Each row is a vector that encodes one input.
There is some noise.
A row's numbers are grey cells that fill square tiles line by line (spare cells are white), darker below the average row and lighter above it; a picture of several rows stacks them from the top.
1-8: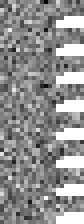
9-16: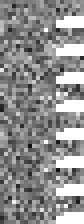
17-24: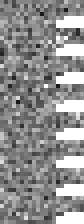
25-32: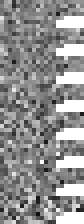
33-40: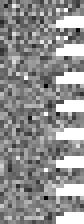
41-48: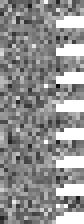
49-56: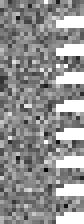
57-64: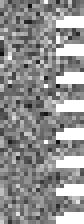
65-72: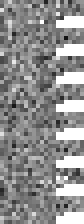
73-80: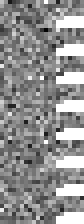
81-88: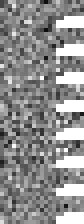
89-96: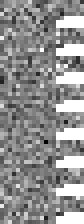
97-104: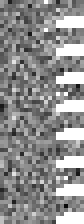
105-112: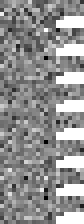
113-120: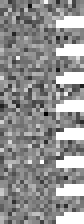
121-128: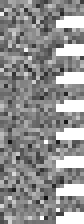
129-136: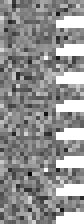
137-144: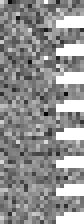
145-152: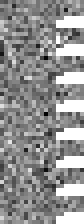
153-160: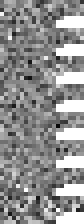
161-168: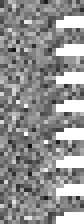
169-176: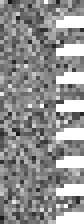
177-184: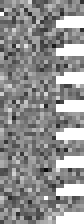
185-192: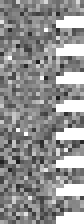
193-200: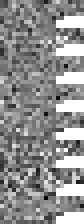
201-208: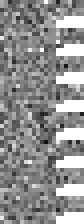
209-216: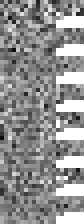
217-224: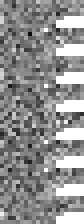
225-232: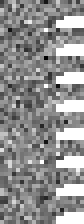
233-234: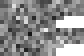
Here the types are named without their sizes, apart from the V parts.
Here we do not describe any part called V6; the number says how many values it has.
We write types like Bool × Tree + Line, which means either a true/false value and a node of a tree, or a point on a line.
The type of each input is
List(Bool × V6 + Line).
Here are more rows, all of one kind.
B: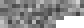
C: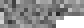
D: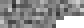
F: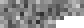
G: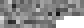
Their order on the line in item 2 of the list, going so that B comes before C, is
F, B, D, C, G.
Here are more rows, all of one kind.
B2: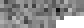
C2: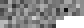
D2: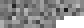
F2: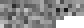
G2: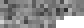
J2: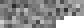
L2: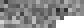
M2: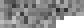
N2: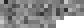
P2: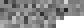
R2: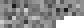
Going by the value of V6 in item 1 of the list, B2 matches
G2 and N2.
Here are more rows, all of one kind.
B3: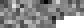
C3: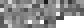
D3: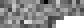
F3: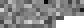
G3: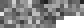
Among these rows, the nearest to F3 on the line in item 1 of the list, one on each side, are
C3 and D3.
